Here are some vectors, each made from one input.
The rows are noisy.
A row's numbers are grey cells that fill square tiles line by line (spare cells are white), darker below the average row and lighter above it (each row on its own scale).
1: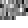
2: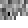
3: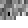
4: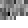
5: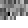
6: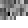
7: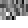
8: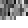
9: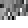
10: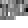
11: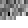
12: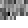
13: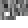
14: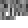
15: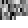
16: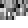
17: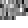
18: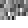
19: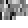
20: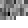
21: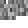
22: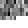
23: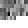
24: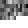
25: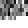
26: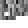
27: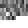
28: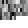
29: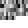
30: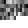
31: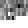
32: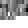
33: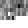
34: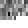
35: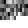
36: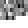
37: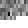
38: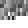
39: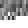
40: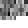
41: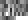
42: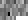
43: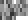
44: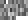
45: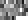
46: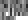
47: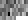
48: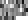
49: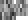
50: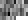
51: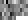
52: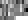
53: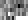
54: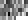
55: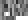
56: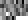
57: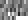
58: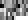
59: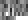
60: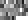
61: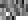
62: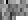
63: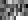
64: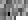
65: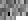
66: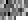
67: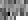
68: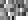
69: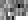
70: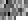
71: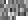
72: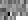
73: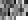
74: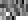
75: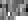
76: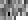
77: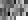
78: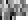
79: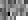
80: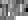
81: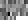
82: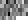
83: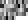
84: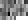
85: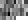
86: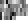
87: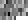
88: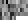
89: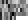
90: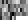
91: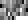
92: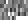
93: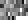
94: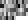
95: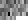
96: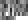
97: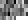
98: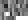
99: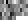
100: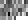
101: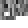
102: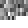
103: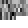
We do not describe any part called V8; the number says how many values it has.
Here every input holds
either a fixed value, or a node of a 10-node tree, or a true/false value and a value of V8.
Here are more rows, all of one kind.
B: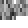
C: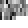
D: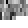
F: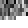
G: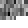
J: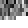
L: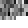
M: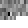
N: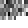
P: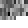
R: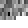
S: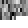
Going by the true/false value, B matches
C, D and S.
